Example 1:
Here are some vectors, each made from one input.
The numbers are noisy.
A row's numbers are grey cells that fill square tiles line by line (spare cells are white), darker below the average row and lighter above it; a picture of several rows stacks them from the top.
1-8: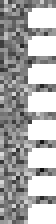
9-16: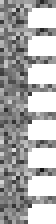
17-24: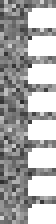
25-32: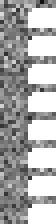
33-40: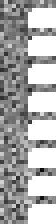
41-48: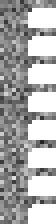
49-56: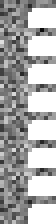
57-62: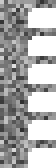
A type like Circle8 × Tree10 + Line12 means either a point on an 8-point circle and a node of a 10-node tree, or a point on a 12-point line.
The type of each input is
Line4 + Line6.
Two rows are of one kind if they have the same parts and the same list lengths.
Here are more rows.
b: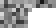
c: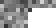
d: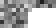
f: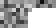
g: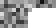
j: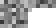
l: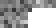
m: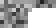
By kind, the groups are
b, d, f, g, j, m
c, l

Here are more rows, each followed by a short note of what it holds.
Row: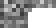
a point on a 6-point line
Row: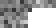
a point on a 6-point line
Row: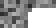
a point on a 6-point line
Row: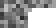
a point on a 6-point line
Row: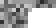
a point on a 4-point line
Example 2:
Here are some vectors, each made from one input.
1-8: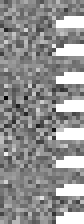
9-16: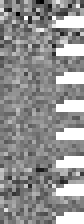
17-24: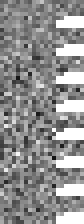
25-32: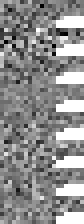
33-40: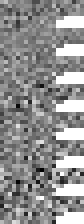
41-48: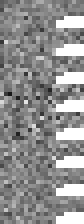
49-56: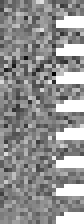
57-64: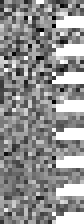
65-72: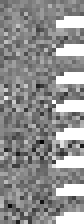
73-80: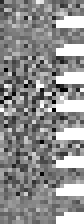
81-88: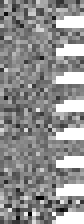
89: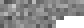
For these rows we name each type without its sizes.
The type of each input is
Bool × Bool × Bool + Line × Line + Unit.
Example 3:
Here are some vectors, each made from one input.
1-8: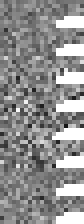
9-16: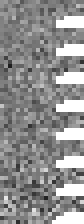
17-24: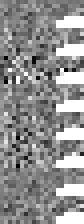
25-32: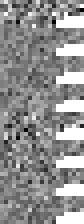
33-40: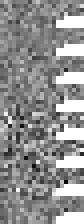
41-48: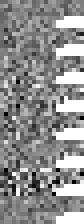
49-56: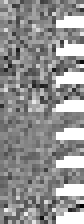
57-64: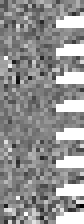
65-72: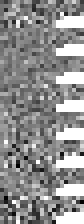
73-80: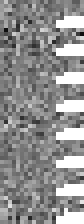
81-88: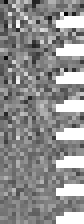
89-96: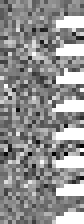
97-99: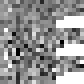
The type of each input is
List2(Line8).
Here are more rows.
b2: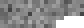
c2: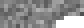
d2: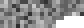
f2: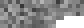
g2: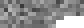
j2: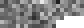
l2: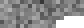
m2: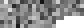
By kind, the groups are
b2, c2, j2
d2, l2, m2
f2, g2

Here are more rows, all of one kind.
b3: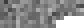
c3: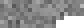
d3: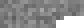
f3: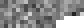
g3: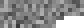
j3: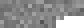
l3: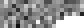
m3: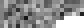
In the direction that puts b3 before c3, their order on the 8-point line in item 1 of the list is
g3, f3, d3, b3, c3, m3, j3, l3.
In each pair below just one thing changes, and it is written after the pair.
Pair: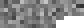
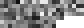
the place on the 8-point line in item 1 of the list
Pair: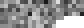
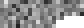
the place on the 8-point line in item 2 of the list
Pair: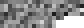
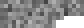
the place on the 8-point line in item 1 of the list
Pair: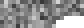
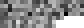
the place on the 8-point line in item 1 of the list
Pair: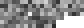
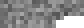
the place on the 8-point line in item 2 of the list
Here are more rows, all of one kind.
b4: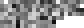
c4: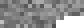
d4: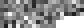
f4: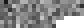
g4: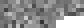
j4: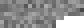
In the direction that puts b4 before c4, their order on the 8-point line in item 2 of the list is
b4, j4, f4, c4, d4, g4.
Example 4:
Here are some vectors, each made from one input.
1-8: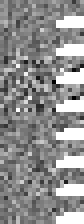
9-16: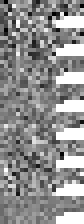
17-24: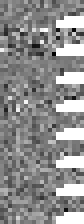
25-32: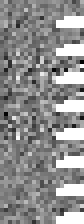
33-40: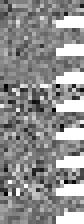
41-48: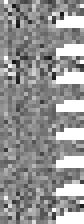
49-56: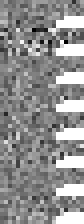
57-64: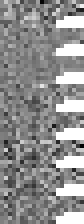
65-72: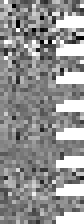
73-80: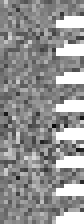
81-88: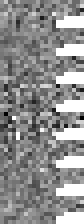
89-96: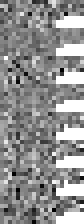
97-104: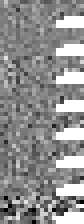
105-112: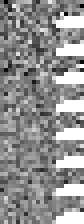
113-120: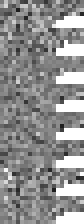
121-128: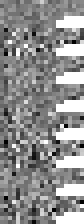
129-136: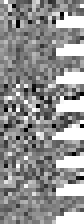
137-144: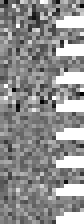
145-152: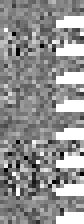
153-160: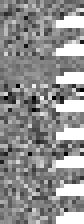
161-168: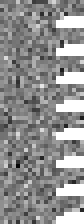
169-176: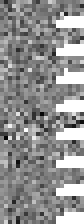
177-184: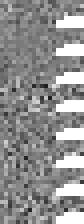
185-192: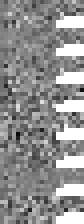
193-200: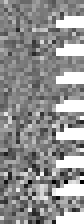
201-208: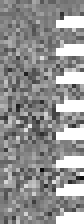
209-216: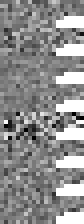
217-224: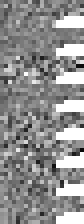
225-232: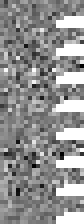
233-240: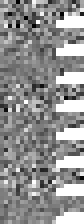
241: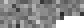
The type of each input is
Bool × Bool × Bool + Line4.
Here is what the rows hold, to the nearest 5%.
About 30% of them hold a point on a 4-point line. The rest hold three true/false values.
